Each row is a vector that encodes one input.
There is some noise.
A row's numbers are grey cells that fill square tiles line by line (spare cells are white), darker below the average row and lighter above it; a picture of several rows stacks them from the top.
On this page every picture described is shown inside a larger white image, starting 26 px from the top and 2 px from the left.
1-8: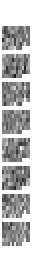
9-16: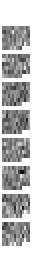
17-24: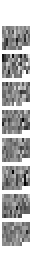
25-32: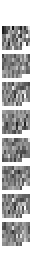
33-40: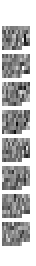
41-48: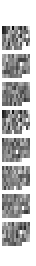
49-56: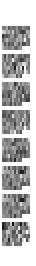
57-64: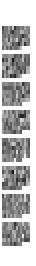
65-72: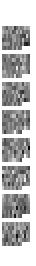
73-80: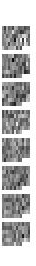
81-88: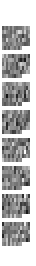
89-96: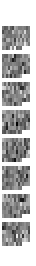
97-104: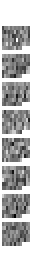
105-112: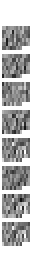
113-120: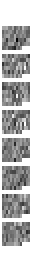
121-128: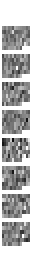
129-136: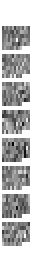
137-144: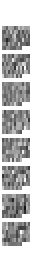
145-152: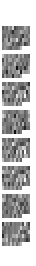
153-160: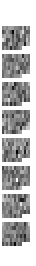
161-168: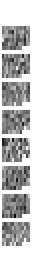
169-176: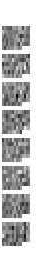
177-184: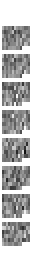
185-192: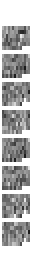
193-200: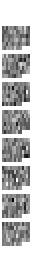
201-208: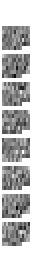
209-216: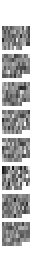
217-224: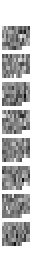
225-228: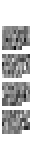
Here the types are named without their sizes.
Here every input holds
a list of points on a line.
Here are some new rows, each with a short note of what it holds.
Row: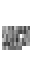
a list of one item
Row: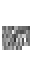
a list of one item
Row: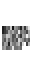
the empty list
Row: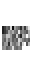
the empty list
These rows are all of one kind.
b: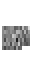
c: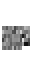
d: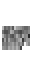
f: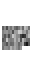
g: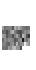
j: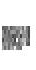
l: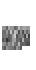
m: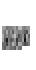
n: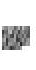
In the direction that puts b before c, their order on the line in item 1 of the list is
n, m, l, b, c, f, j, g, d.
